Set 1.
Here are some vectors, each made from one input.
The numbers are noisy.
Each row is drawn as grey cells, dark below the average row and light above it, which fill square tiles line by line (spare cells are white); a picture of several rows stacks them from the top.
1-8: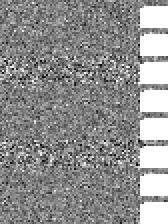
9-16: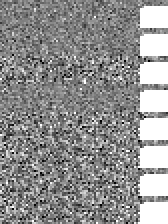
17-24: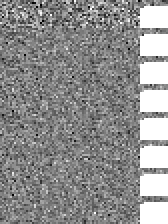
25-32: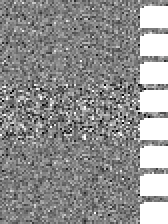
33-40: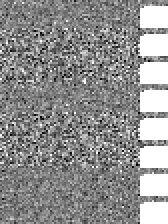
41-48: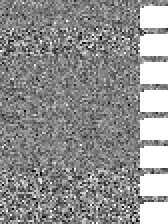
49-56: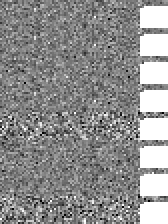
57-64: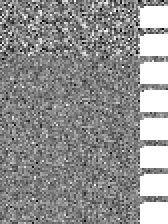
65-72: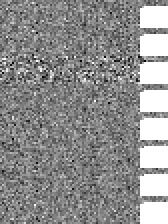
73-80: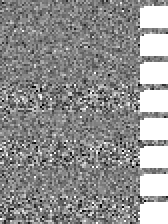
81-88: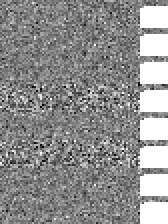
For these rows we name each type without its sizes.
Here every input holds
either a point on a circle, or a label.
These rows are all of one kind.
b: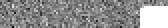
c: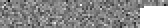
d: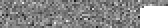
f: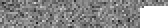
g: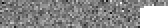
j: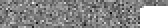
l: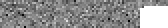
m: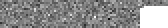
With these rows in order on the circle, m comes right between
g and j.
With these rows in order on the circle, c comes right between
b and d.
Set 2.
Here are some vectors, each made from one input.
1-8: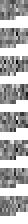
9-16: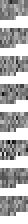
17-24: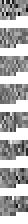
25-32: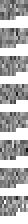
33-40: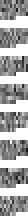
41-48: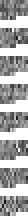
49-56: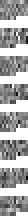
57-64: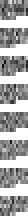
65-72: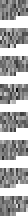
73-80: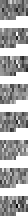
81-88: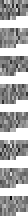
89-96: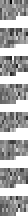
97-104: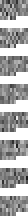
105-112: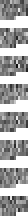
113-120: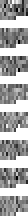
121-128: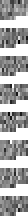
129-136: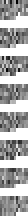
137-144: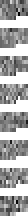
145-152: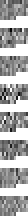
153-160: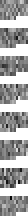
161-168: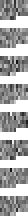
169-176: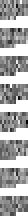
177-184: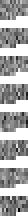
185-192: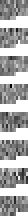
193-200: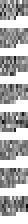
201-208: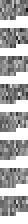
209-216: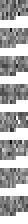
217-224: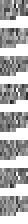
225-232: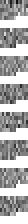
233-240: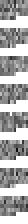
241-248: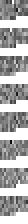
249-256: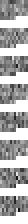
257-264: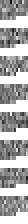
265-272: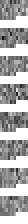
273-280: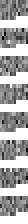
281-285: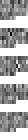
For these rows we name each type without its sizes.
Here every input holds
a label, together with either a fixed value, or three true/false values.
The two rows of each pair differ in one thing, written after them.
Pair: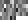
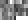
one of the three true/false values
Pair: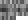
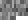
the label
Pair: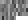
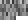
the label
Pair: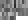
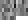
one of the three true/false values
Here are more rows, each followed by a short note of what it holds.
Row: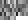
a label
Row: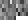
a label and three true/false values
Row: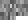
a label
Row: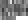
a label and three true/false values
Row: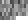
a label
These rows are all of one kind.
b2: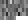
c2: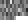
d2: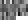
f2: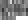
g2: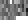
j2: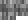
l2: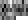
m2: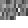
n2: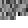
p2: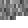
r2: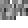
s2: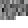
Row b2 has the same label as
c2, f2 and g2.
